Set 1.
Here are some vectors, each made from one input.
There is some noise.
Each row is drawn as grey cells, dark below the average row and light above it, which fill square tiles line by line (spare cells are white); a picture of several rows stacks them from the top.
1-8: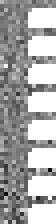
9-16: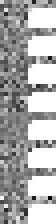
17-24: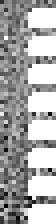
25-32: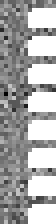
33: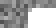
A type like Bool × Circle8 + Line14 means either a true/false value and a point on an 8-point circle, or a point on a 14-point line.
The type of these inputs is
Tree7.
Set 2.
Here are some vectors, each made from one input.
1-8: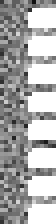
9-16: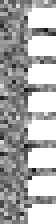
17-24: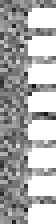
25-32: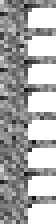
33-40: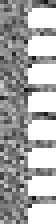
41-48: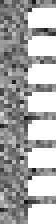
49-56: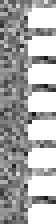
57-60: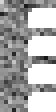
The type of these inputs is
Label6.
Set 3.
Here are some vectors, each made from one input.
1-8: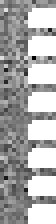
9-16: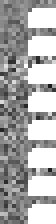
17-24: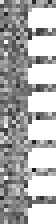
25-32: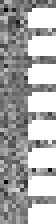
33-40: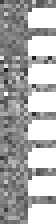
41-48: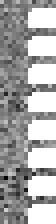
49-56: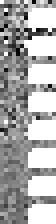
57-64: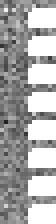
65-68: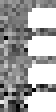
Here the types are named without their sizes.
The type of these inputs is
Tree.
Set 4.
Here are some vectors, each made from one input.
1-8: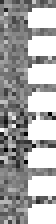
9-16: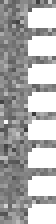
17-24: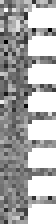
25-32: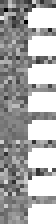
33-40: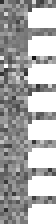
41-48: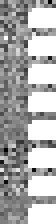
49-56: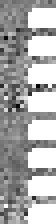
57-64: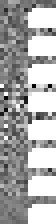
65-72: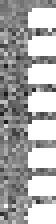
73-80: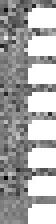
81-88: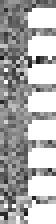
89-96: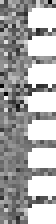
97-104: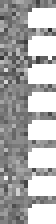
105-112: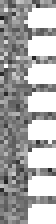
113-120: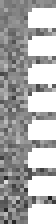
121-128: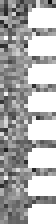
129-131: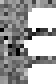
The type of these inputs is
Tree13.
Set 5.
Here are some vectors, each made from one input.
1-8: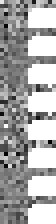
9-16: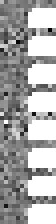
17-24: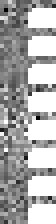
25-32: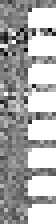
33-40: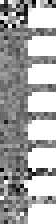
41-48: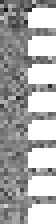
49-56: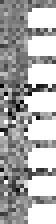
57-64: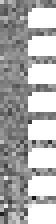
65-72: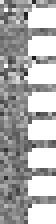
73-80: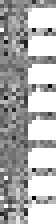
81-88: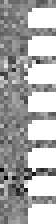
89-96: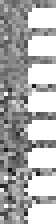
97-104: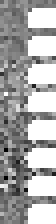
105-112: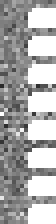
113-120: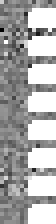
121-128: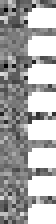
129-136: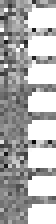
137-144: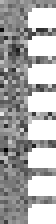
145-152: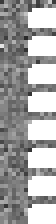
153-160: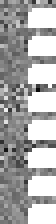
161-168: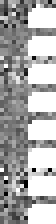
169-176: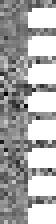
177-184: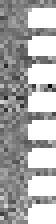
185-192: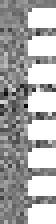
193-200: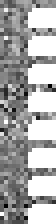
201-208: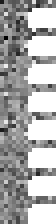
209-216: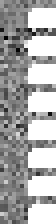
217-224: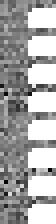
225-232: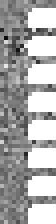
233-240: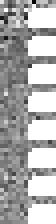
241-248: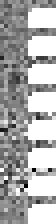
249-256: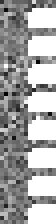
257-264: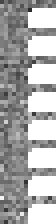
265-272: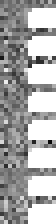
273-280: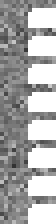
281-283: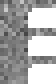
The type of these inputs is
Circle19.
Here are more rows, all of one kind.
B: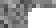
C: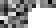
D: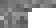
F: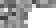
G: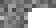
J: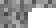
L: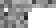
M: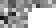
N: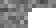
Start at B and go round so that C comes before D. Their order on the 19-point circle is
B, F, C, G, D, J, L, N, M.
